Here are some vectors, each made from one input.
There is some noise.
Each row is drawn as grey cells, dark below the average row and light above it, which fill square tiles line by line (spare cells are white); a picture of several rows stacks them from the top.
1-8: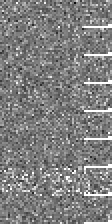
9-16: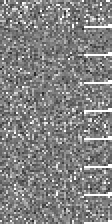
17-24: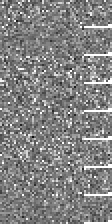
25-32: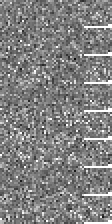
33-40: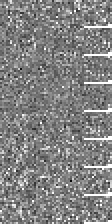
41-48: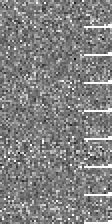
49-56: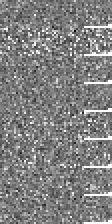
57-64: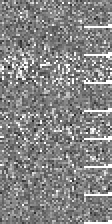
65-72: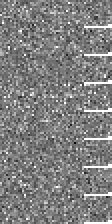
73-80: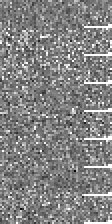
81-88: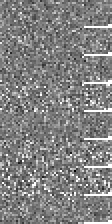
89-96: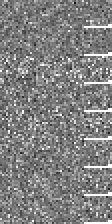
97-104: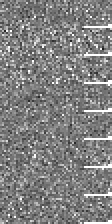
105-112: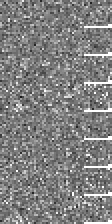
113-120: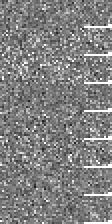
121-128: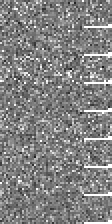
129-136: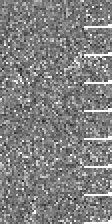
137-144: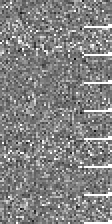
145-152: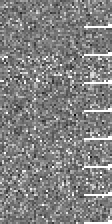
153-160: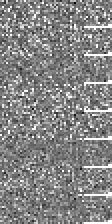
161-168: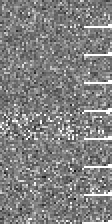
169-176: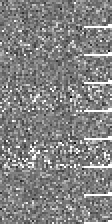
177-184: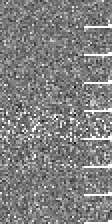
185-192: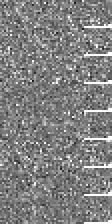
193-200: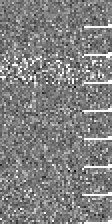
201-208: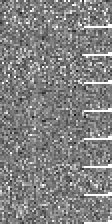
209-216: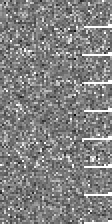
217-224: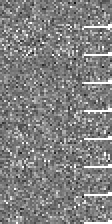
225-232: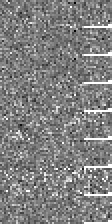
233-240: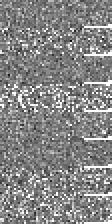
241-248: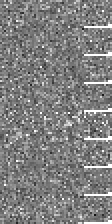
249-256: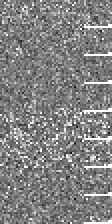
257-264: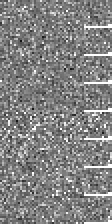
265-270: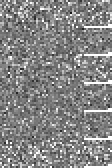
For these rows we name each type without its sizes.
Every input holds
either a point on a circle, or a point on a line and a true/false value.
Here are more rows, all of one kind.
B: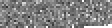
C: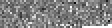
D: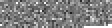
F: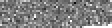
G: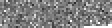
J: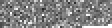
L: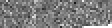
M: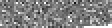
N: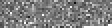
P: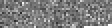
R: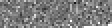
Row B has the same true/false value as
D and P.
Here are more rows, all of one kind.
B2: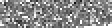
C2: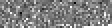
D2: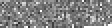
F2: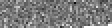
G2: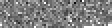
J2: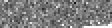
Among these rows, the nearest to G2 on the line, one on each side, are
C2 and F2.
